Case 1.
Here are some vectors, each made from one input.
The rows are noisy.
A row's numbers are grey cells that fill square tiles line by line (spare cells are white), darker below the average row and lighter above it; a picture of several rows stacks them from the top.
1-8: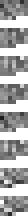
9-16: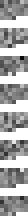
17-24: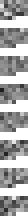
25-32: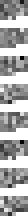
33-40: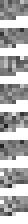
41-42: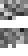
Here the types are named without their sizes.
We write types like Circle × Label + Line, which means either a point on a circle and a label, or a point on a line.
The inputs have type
Bool × Line.
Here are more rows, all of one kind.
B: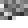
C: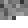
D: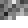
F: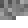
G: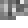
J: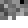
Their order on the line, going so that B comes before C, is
G, B, F, C, J, D.
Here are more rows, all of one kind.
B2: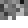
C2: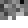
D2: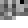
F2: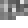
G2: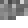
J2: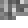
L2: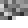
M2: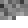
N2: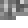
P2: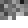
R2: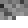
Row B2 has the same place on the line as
C2 and P2.
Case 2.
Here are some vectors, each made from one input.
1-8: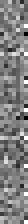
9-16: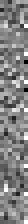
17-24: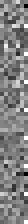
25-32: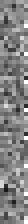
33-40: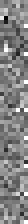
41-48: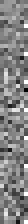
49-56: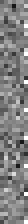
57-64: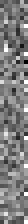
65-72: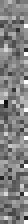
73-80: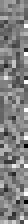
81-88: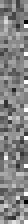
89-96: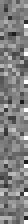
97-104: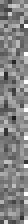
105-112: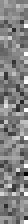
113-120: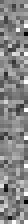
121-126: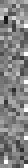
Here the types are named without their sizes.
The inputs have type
Bool × Line.
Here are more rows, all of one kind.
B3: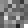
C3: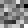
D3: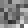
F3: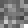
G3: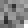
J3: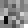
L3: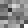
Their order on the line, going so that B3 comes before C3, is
J3, G3, B3, F3, L3, D3, C3.
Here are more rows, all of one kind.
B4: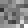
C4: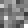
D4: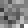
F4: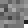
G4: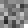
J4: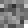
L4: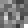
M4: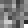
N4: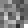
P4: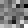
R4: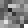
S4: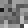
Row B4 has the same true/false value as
D4 and F4.
